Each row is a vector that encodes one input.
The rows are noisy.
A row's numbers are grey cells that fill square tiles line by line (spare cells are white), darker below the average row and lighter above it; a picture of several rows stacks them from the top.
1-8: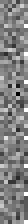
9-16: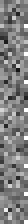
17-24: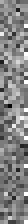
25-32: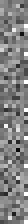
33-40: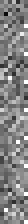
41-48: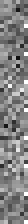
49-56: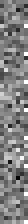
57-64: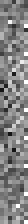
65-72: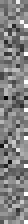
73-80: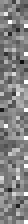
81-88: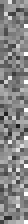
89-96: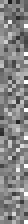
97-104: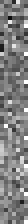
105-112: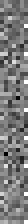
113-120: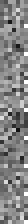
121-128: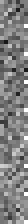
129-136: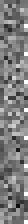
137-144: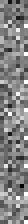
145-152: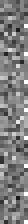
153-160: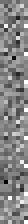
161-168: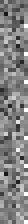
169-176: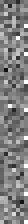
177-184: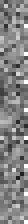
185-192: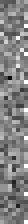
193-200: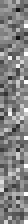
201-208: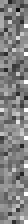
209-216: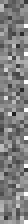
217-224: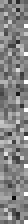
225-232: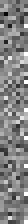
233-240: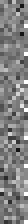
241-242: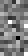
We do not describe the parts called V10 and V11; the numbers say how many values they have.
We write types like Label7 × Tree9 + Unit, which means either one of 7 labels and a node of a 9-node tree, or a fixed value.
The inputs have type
(Bool × Bool × Bool + Line9 × V11) × V10.
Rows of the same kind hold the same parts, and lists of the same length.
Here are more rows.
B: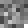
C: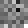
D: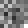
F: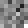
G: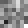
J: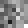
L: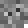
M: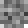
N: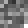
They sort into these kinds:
B, C, D, F, L, N
G, J, M

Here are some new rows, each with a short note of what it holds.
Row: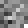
a point on a 9-point line, a value of V10 and a value of V11
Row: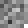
a point on a 9-point line, a value of V10 and a value of V11
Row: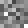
three true/false values and a value of V10
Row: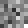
a point on a 9-point line, a value of V10 and a value of V11
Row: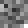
three true/false values and a value of V10
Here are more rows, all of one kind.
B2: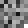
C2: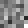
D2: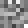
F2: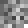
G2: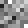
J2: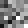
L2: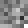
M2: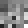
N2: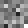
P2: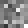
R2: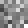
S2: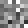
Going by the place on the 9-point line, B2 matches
C2, D2, G2 and S2.
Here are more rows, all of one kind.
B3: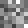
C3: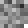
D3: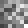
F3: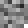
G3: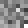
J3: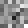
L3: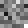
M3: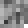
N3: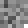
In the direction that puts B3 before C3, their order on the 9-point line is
B3, G3, L3, F3, N3, C3, M3, D3, J3.
